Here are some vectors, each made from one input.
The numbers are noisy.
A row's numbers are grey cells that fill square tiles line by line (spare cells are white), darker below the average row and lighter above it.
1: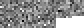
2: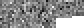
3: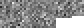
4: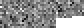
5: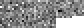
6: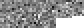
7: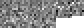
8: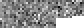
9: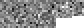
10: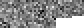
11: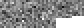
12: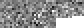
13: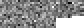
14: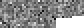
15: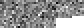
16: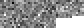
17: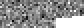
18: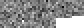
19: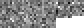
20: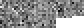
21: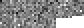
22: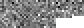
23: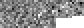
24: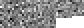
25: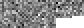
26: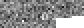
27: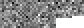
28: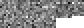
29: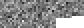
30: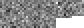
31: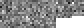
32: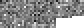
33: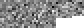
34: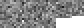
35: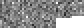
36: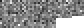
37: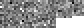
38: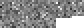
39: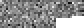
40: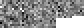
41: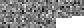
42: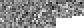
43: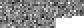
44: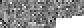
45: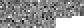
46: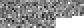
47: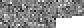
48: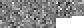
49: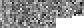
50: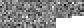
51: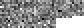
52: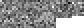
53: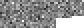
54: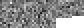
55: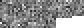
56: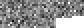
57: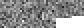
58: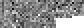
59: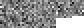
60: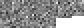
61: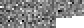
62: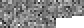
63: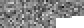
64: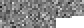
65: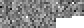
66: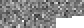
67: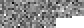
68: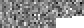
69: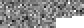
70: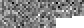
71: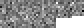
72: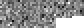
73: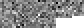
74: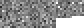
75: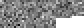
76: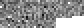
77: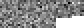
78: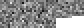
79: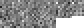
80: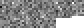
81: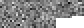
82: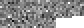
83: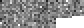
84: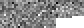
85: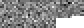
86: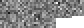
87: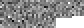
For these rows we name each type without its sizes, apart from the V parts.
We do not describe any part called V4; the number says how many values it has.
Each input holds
a true/false value, together with either a point on a line, or a value of V4.
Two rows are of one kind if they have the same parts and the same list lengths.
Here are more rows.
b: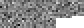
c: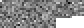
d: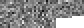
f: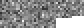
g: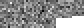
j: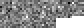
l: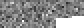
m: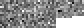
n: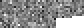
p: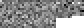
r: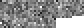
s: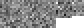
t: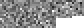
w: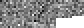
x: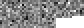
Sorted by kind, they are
b, c, d, f, g, j, l, n, p, r, s, w
m, t, x

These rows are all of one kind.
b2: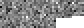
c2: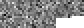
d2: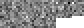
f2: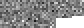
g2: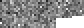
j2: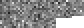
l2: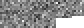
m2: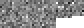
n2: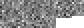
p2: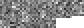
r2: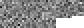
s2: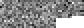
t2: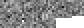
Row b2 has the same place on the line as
c2, d2, m2 and s2.
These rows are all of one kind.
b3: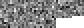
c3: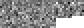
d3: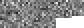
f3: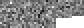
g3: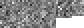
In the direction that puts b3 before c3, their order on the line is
b3, f3, d3, g3, c3.
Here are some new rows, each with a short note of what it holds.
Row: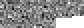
a true/false value and a value of V4
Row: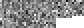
a true/false value and a value of V4
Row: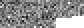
a true/false value and a value of V4
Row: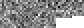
a true/false value and a value of V4
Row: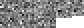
a true/false value and a value of V4
